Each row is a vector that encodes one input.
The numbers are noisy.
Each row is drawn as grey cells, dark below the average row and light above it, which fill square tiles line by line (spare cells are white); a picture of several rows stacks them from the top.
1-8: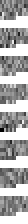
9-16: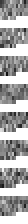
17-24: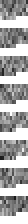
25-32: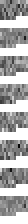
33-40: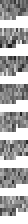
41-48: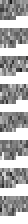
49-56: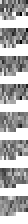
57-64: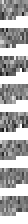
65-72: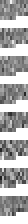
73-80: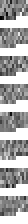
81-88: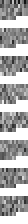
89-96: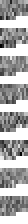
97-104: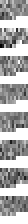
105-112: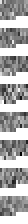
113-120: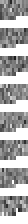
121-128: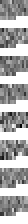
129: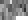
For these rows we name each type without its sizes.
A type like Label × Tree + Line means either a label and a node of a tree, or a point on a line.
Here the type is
Label × Tree × (Tree + Unit).
